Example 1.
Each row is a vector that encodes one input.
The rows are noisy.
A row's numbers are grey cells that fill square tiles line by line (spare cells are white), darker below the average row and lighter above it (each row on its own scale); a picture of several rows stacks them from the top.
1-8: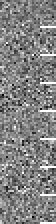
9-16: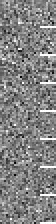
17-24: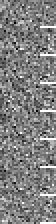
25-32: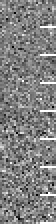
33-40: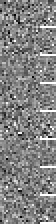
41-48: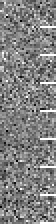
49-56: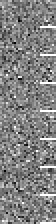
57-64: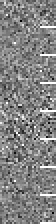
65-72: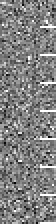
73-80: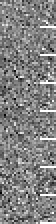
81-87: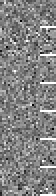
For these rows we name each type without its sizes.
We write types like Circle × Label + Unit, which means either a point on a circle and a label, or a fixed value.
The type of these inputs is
(Circle + Unit) × Tree.
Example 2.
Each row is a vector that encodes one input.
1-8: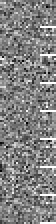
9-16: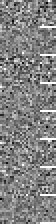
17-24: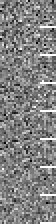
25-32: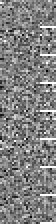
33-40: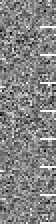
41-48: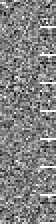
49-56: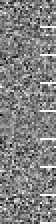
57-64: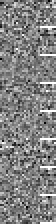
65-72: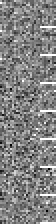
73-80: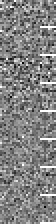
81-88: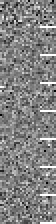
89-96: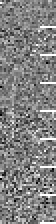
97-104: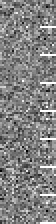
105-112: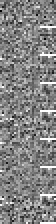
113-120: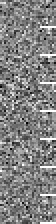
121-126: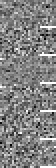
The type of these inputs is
Circle10 + Tree16 + Unit.
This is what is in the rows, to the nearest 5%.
About 40% of them hold a point on a 10-point circle. About 5% of them hold a fixed value. The rest hold a node of a 16-node tree.
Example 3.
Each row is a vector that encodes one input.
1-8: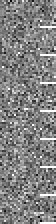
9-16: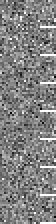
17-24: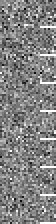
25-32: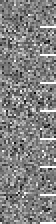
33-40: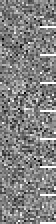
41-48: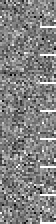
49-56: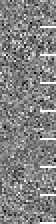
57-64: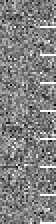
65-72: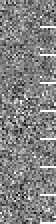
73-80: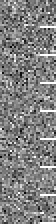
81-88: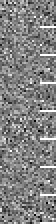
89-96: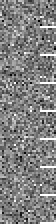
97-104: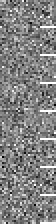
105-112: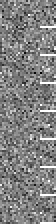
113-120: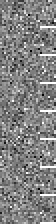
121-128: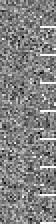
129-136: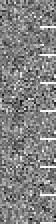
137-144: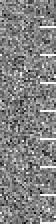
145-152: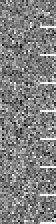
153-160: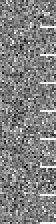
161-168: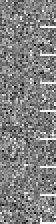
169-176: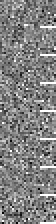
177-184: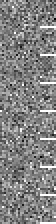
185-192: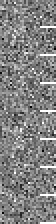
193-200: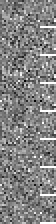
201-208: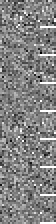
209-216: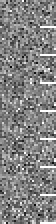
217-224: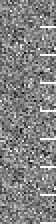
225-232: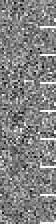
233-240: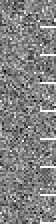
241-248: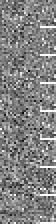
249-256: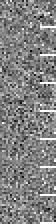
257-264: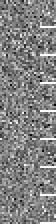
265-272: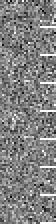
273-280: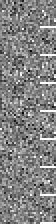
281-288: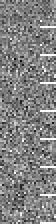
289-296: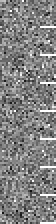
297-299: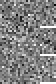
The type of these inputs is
List2(Line5).
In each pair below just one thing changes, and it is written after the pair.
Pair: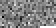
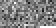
the place on the 5-point line in item 1 of the list
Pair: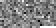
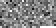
the place on the 5-point line in item 1 of the list
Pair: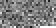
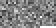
the place on the 5-point line in item 1 of the list
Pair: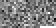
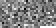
the place on the 5-point line in item 2 of the list
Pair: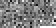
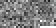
the place on the 5-point line in item 2 of the list
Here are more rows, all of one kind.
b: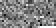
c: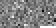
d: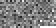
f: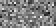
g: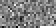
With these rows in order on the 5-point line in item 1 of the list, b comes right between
d and f.
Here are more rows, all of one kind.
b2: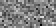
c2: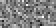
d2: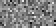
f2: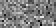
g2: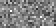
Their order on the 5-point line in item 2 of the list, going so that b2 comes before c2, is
b2, f2, g2, d2, c2.
